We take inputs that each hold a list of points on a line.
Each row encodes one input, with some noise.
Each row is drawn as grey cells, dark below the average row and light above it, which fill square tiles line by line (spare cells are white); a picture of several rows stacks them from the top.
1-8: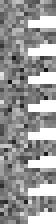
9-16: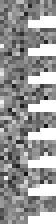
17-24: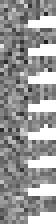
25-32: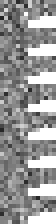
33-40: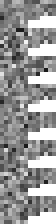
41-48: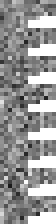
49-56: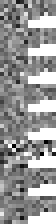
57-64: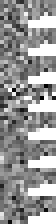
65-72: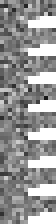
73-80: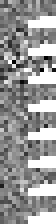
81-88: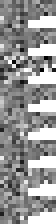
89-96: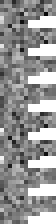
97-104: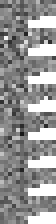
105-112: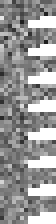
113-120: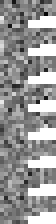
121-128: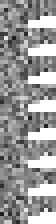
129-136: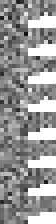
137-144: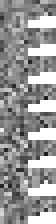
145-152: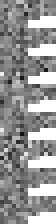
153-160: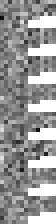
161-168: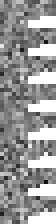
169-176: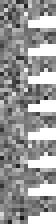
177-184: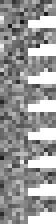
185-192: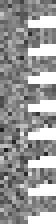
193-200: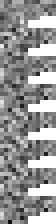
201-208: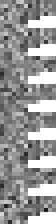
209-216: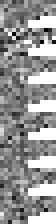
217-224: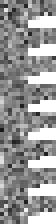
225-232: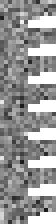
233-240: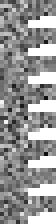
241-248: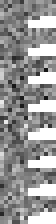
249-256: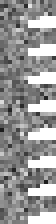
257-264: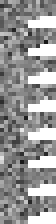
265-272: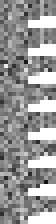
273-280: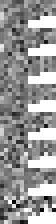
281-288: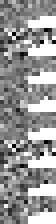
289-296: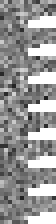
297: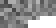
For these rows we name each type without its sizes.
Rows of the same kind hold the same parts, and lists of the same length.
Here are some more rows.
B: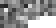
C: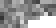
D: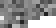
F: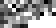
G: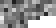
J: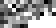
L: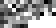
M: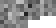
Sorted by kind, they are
B, D, G
C, M
F, J, L

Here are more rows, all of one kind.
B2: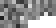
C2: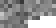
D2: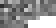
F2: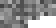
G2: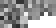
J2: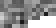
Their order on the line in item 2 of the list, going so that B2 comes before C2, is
D2, F2, J2, B2, C2, G2.
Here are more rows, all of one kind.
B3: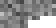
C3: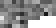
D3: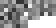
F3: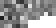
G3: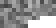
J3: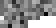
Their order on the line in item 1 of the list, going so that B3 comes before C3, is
D3, F3, G3, B3, C3, J3.
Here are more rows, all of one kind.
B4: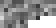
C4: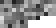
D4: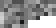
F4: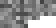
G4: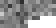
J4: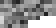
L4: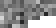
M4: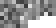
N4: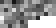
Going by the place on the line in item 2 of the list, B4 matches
C4 and N4.
